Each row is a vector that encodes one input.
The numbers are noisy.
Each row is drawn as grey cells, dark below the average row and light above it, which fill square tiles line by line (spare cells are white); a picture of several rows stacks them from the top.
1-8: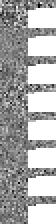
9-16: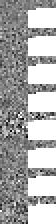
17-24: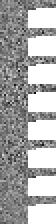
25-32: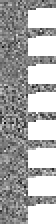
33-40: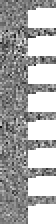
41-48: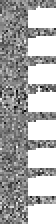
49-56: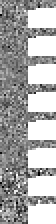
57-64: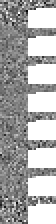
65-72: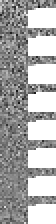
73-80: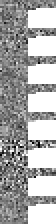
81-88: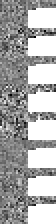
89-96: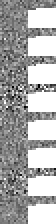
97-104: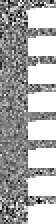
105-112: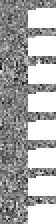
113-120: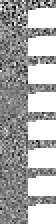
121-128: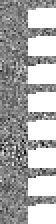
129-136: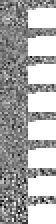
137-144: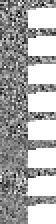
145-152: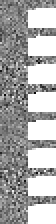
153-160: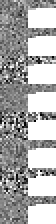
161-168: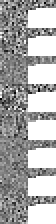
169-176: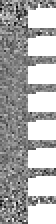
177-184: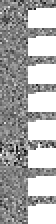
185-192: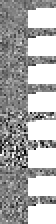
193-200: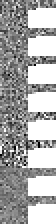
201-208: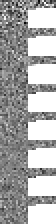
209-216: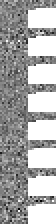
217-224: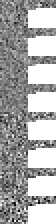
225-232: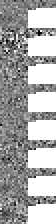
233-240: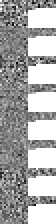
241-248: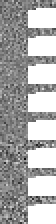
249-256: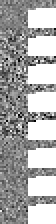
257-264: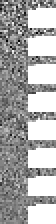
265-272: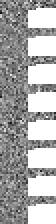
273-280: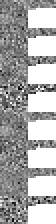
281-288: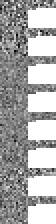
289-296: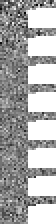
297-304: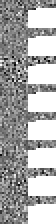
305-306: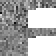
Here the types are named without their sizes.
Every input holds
a list of points on a line.
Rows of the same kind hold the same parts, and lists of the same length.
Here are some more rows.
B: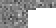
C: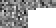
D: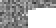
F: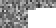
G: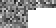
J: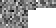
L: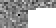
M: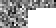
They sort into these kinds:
B, D, F, G, J, L
C
M

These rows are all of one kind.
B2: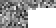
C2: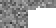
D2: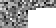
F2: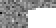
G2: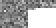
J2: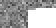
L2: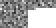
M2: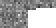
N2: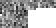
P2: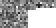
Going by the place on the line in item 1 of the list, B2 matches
C2, G2, J2 and L2.
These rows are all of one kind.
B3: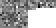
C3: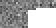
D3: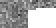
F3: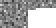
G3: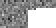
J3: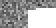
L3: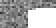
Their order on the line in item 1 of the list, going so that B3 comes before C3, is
G3, B3, C3, J3, F3, D3, L3.
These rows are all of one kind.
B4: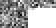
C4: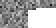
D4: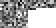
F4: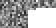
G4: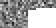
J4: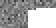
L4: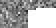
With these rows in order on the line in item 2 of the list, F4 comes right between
C4 and G4.
